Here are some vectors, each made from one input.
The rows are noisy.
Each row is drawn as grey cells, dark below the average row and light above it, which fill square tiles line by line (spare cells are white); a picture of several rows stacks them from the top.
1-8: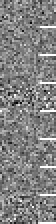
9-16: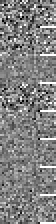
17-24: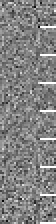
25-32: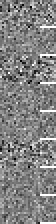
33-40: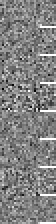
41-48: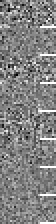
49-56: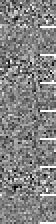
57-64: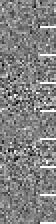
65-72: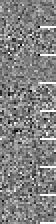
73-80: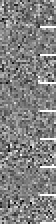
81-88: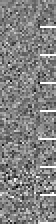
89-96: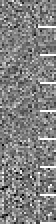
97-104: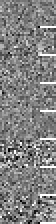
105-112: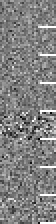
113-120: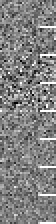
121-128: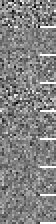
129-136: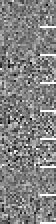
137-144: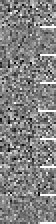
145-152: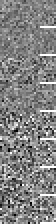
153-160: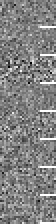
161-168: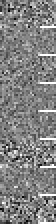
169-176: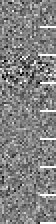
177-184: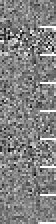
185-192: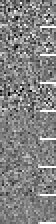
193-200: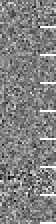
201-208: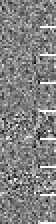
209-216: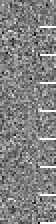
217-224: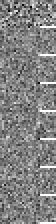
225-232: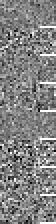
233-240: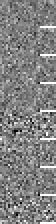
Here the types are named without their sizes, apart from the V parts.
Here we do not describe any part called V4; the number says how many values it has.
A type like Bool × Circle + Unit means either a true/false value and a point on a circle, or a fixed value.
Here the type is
Bool × V4 + List(Line).
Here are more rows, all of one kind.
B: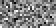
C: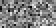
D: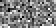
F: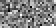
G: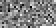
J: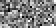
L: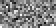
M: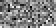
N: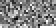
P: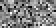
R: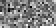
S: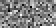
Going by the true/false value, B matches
L and N.
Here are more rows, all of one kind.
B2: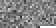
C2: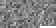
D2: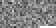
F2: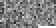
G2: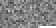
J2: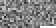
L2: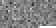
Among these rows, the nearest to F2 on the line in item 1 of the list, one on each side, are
D2 and G2.
